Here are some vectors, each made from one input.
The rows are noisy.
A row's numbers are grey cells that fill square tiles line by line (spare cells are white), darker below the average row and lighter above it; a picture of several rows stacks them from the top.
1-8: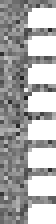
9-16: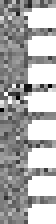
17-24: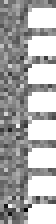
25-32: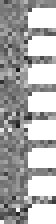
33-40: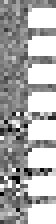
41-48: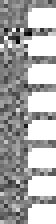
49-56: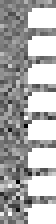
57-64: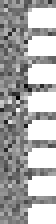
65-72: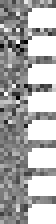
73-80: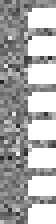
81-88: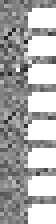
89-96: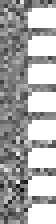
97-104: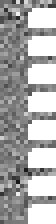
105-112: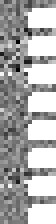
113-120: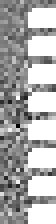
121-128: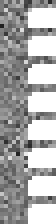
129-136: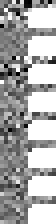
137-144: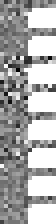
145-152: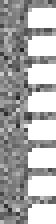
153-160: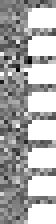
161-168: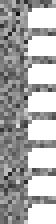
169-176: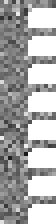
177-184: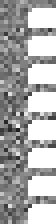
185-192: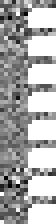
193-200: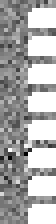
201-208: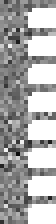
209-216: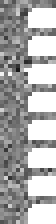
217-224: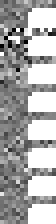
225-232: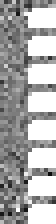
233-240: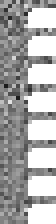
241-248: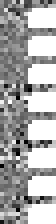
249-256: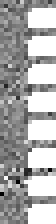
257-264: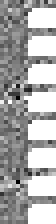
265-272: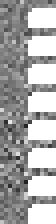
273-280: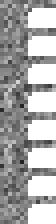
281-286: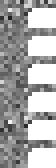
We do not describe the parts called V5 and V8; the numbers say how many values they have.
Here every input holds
either a point on a 6-point line and a value of V5, or a list of up to two items, each a true/false value and a value of V8.
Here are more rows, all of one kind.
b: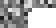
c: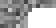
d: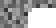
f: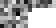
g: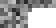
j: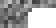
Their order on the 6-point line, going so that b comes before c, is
b, f, g, j, c, d.
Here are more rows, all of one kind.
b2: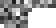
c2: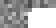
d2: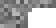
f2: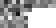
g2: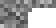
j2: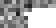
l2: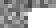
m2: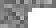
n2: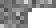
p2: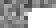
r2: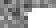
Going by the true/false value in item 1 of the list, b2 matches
f2 and n2.
